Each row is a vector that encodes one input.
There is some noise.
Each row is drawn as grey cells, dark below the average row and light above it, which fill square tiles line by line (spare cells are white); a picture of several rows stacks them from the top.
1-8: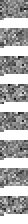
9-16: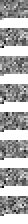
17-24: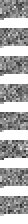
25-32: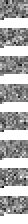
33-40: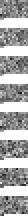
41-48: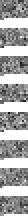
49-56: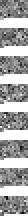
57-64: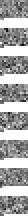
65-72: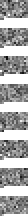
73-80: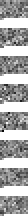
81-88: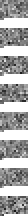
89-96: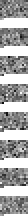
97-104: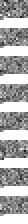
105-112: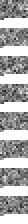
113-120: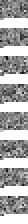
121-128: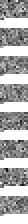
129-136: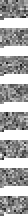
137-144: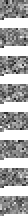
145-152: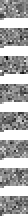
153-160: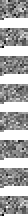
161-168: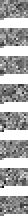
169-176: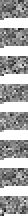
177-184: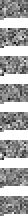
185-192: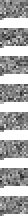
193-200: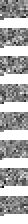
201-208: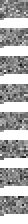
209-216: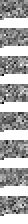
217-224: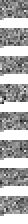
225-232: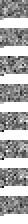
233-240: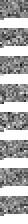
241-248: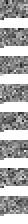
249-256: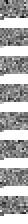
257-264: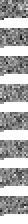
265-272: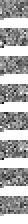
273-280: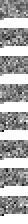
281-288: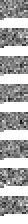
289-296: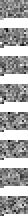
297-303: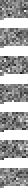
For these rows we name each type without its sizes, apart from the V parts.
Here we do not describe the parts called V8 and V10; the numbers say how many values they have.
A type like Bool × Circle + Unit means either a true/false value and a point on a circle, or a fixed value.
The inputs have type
Bool × Bool × Bool × Bool + Label × Label × V8 + Line × V10.
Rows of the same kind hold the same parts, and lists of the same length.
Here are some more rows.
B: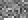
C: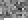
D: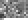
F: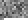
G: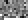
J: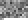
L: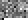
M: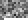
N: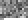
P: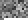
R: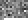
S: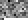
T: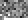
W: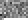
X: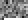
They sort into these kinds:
B, R
C, D, F, J, N, W
G, L, M, P, S, T, X

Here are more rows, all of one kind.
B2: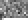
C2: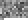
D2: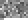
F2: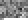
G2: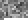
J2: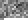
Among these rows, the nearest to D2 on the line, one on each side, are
B2 and C2.
